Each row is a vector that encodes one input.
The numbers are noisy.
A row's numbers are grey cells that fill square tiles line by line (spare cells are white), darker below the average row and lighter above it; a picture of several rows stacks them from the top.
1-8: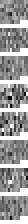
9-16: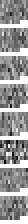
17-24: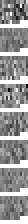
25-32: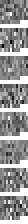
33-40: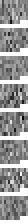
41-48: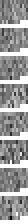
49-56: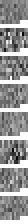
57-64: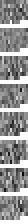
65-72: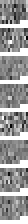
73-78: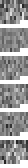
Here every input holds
a list of up to two points on a 6-point line.
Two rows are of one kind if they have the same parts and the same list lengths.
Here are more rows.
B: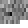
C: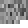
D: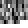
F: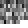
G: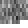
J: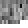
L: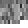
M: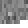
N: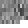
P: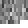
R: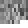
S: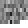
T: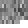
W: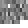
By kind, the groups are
B, C, G, N, R, T, W
D, F
J, L, M, P, S

